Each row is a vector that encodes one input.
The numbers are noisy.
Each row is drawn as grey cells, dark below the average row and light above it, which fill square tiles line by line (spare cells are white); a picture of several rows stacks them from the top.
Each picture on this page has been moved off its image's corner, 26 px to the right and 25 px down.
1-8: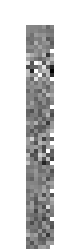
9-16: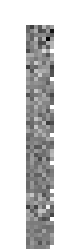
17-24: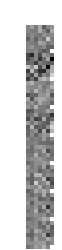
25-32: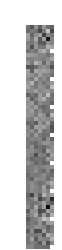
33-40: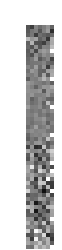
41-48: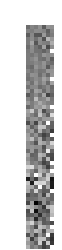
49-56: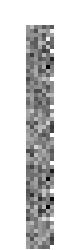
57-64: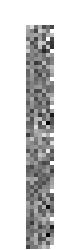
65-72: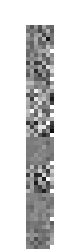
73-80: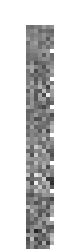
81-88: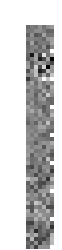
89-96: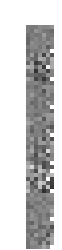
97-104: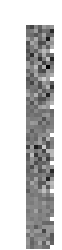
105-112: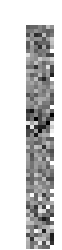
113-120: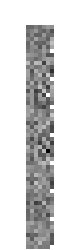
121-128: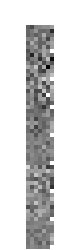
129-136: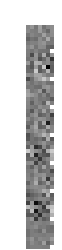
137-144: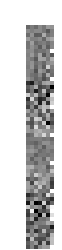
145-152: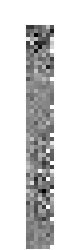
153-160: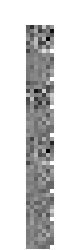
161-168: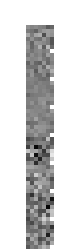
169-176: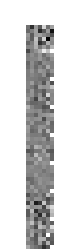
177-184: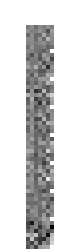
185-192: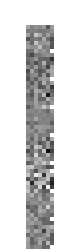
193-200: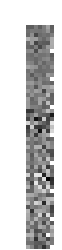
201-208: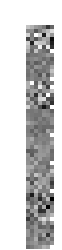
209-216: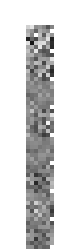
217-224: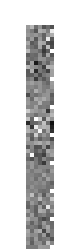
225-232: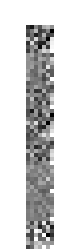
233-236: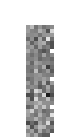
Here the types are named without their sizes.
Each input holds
either a point on a circle and a true/false value, or a fixed value.
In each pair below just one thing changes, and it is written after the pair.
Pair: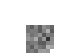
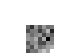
the place on the circle
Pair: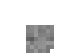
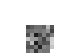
the true/false value
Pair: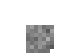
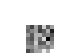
the place on the circle
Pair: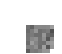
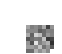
the place on the circle
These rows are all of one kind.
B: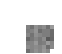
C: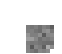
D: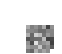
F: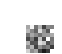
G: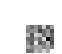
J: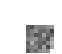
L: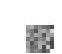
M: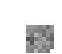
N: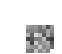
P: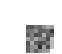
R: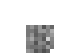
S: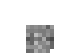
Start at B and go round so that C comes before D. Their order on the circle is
B, N, M, F, P, G, C, L, D, S, R, J.
